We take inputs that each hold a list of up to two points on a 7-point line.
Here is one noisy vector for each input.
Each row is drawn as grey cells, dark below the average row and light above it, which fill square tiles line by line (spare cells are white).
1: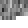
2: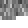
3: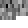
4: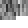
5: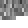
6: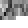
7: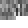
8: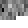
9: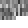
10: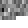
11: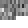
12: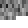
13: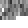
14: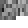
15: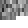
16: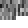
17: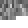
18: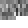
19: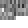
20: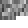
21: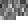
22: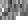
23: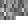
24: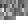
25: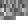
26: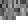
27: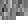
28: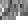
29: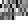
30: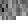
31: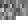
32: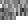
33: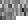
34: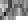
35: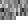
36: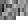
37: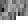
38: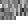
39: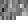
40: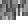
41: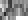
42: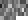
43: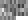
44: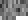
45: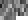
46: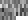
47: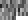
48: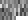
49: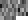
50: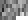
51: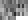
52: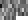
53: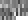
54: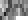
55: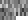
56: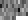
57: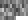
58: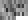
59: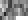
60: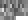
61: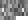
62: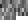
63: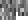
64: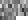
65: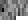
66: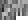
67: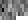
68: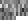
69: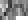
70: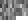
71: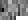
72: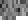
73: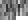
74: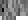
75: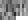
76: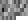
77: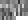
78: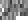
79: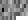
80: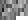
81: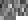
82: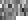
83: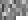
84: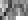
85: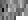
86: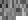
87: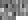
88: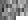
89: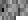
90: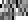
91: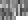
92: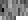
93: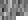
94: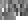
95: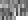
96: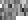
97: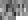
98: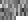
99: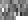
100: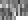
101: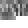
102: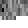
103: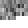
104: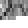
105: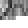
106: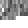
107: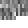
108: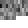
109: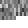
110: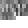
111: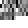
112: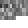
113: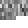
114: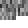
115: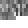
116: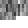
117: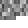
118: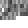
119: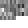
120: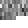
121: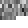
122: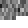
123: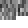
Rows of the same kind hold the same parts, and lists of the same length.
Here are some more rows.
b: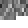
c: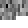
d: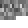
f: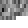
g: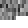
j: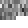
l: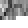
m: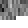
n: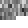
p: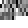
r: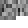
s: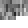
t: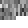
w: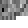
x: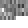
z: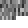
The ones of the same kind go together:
b, c, d, f, g, m, r, s, w, x, z
j, l, n, t
p

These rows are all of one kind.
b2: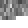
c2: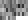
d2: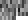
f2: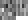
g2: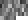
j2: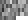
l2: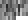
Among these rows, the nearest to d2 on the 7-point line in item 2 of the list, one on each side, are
g2 and l2.
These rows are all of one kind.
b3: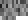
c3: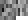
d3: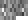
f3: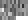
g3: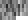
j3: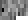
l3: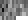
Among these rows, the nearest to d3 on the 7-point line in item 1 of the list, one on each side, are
b3 and f3.
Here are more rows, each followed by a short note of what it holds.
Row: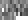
a list of one item
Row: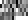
the empty list
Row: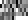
the empty list
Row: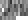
a list of one item
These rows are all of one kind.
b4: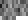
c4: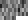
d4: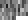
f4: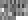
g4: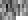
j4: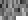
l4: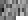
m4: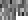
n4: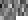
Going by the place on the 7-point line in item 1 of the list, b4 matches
j4 and n4.
